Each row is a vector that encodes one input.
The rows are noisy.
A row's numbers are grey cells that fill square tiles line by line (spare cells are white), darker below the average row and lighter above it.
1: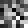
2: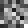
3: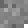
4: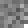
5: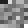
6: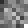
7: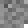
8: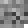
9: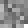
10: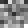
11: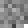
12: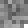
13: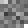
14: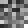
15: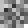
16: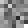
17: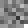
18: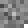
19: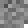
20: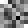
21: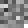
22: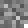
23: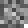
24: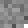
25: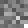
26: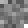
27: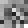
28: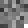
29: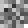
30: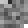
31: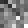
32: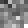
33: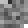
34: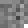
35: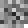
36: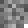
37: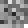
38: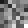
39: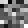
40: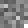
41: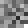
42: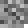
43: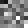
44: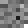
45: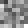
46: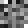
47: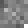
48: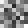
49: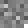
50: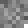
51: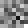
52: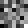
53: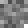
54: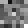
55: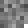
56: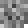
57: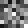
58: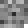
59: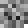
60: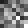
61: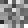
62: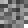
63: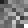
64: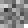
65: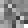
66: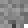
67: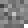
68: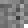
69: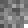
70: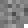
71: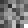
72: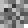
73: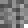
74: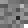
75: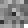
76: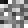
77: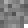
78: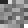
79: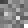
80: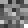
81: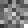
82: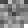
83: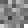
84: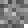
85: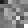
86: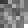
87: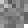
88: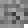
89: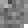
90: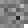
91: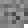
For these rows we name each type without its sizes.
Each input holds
either a point on a line, or a node of a tree.
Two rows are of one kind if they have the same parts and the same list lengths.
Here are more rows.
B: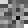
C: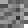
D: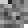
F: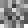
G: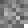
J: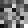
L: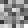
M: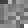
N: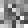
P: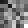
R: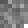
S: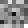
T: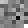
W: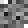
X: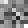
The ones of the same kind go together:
B, C, J, P, R, S, T, W, X
D, F, G, L, M, N

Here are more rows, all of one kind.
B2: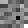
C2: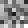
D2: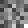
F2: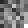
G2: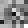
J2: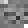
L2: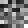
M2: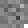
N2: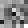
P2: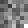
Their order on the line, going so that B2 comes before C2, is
N2, G2, J2, D2, P2, M2, B2, F2, C2, L2.
